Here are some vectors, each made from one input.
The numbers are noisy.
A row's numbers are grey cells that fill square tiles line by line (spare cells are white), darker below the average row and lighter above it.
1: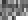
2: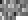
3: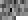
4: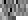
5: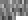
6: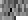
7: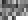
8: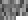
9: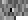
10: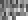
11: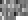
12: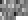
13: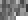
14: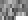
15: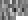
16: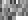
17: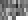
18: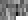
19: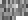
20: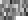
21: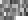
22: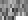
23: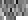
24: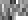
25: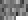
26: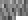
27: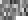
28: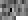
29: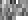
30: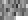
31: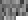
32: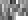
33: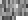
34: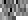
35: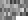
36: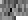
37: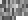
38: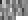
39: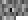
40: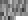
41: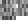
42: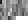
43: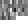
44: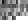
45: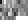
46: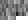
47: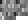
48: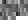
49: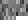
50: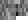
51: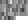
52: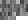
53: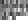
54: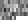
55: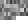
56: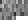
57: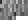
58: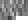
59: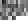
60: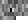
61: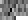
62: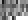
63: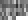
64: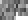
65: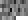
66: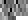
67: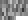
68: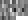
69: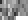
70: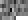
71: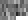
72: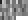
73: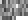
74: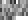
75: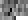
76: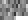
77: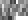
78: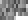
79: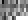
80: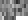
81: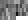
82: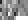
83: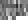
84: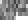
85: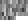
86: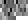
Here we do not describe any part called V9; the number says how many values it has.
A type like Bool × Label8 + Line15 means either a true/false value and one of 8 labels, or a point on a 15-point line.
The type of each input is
Bool × (Line7 + V9).
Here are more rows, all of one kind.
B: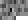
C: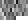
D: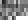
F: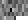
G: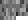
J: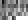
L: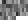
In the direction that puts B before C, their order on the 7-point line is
J, D, L, G, B, F, C.
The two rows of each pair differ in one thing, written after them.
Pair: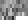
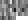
the value of V9
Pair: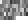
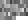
the true/false value
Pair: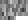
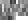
the value of V9
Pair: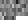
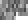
the value of V9
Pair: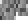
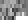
the value of V9
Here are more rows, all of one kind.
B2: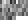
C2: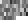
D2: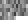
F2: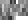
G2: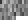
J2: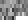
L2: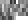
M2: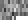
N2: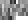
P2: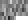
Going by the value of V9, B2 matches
F2, L2 and N2.
